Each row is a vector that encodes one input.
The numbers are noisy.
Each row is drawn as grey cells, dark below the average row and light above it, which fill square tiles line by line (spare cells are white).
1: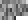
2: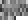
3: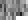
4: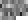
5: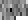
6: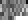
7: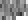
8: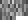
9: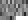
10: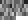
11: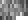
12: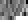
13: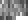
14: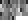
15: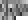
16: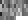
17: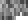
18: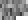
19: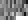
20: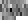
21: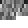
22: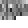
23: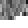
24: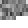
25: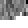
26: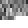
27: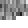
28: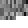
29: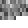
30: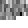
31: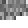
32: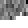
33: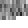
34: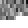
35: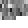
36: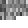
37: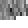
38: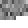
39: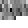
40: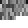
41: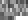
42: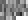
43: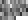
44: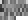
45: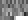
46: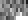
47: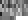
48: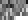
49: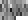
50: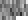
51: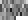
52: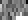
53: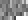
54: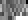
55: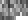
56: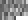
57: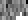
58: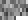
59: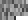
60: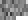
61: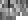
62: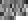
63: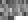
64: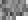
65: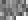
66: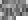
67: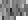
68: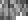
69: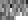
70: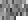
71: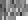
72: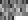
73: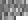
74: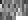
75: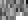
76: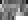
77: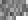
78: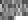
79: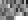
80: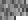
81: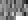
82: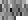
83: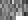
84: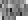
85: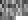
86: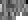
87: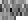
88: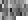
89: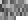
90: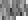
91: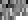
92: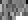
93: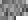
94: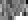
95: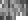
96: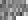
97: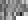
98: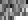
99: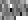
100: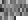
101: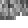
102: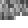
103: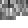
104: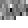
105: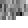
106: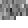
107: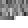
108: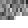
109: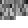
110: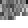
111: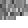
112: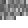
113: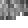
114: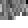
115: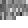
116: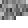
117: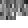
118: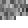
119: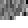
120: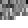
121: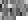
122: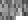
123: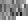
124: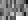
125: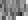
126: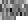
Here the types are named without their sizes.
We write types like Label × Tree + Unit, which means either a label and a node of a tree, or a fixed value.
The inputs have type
(Label + Line) × Line × Tree.
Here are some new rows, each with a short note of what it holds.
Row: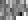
a point on each of two lines and a node of a tree
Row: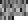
a label, a point on a line and a node of a tree
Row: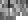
a label, a point on a line and a node of a tree
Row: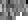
a label, a point on a line and a node of a tree
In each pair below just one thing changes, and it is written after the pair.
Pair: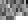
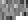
the label
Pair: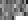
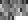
the place on the line
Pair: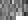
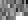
the label
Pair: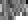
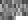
the label
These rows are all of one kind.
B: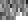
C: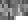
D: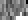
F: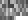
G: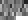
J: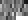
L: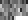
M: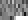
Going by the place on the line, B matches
G and L.
